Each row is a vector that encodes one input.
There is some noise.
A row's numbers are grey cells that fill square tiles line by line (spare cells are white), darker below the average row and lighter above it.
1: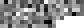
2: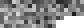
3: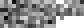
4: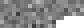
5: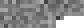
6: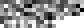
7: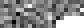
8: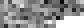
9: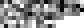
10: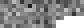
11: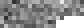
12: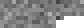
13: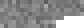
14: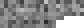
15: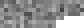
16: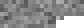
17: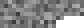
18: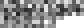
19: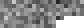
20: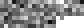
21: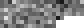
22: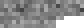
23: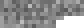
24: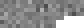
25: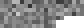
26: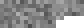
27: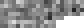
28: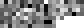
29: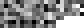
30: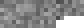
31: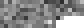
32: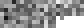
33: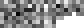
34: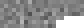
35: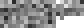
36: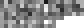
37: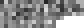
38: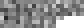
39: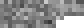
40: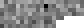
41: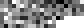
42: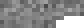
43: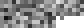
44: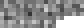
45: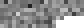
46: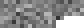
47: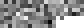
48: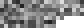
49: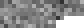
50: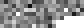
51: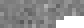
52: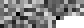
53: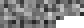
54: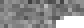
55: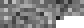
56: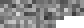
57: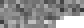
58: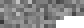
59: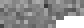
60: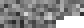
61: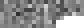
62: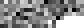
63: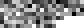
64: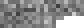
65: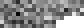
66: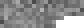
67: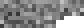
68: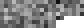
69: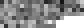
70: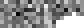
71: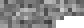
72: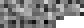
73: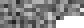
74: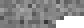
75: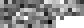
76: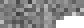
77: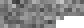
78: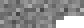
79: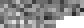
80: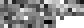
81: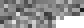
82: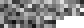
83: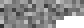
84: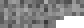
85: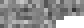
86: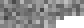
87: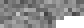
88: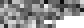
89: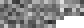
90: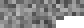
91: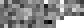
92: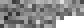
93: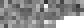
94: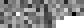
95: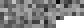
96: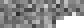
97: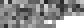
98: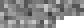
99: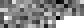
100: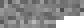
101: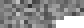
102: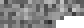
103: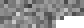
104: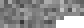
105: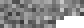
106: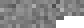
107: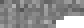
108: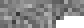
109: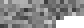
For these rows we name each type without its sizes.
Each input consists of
a label and a point on a line, together with either a fixed value, or five true/false values.
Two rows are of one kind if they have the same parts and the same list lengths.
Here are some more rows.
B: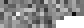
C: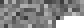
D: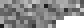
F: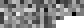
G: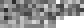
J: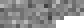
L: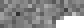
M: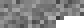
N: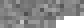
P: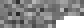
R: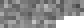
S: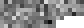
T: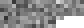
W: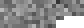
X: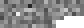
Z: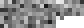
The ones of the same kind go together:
B, C, F, G, L, M, N, P, R, S, T, W, X
D, J, Z

